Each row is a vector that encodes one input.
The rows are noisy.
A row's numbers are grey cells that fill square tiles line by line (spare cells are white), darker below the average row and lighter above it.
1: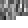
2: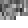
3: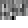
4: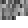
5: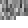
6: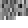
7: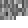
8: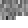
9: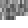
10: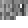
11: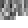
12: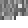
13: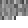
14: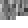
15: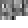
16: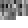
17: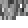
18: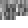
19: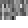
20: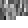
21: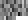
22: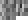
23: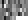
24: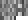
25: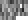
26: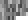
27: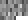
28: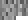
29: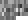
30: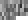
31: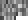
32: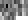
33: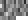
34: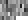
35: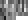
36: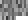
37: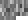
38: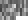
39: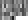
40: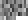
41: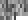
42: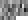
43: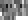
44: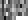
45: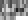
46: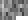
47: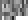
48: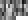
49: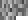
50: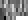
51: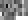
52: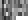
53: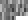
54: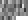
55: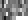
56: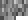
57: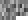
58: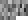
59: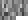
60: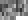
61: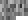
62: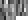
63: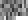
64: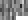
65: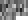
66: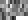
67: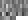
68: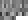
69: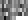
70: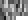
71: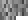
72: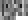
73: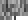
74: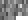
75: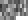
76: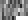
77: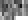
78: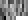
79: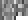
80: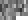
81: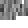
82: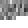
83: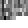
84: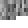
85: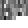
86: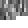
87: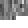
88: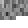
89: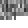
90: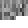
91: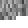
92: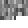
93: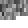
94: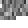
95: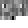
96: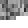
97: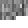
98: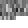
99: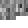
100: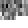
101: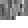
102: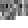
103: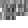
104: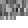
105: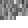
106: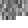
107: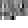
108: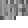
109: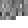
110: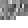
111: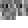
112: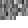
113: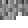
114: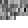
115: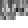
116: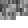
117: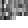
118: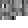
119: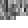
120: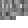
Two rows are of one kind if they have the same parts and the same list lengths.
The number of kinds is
2.
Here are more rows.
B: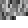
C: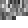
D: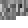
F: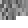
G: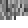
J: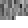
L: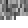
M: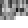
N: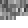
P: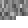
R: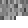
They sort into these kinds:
B, C, F, J, M
D, G, L, N, P, R

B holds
one of 8 labels and a true/false value.
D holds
a point on an 8-point line and a true/false value.
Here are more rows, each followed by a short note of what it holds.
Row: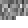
one of 8 labels and a true/false value
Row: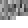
a point on an 8-point line and a true/false value
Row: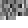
one of 8 labels and a true/false value
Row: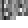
one of 8 labels and a true/false value
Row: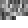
one of 8 labels and a true/false value
